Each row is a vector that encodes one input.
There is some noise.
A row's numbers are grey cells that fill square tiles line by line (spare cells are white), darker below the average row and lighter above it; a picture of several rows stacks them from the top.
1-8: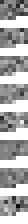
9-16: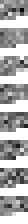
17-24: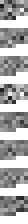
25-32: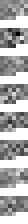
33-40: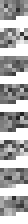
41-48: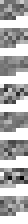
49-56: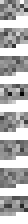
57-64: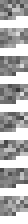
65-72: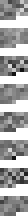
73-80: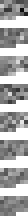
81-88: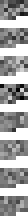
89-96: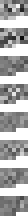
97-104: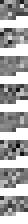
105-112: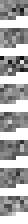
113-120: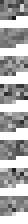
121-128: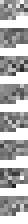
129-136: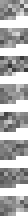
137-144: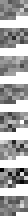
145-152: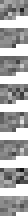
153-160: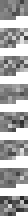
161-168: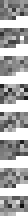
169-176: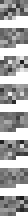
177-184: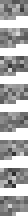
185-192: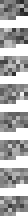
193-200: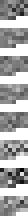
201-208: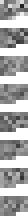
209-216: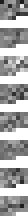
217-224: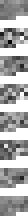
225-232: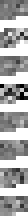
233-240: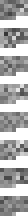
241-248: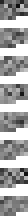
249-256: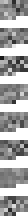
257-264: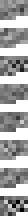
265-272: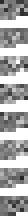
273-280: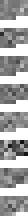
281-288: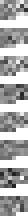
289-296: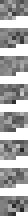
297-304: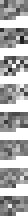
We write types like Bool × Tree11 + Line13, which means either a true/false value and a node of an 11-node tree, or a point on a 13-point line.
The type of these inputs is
Line4 × Line4 + List2(Line11).
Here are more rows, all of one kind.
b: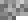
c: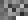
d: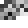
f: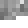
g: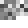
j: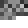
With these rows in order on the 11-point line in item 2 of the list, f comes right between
b and d.
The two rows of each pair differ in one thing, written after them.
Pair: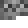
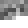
the place on the 11-point line in item 2 of the list
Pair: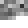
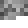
the place on the 11-point line in item 1 of the list
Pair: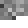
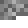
the place on the 11-point line in item 2 of the list
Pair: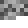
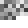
the place on the 11-point line in item 2 of the list
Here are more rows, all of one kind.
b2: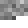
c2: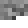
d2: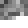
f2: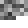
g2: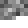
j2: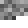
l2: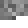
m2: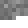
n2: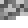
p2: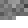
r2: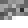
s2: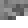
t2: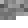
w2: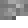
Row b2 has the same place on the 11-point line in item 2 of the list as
m2, s2 and w2.
